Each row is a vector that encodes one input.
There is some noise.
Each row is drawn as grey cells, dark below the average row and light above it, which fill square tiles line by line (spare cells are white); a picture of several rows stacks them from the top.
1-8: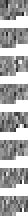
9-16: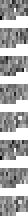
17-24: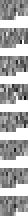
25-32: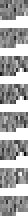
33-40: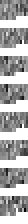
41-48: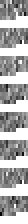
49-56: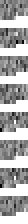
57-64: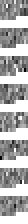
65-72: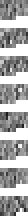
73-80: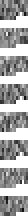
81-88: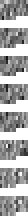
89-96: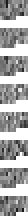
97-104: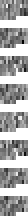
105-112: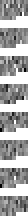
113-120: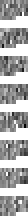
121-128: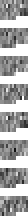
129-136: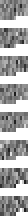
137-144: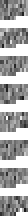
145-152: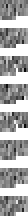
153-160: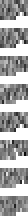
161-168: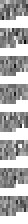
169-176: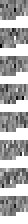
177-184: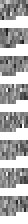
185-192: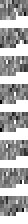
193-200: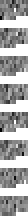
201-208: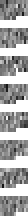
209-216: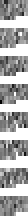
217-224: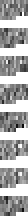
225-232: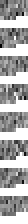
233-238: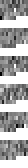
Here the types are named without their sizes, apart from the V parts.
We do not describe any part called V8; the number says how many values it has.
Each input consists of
either a point on a circle and a true/false value, or a value of V8.
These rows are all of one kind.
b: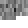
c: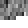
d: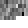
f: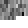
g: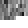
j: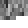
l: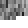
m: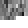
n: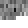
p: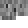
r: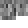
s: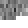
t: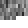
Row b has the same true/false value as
n, p, r and s.
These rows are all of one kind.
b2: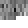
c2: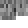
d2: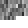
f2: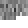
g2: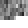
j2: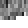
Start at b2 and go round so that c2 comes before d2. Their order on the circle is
b2, j2, c2, g2, d2, f2.
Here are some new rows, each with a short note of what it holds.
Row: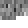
a point on a circle and a true/false value
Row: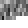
a value of V8
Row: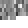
a value of V8
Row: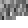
a value of V8
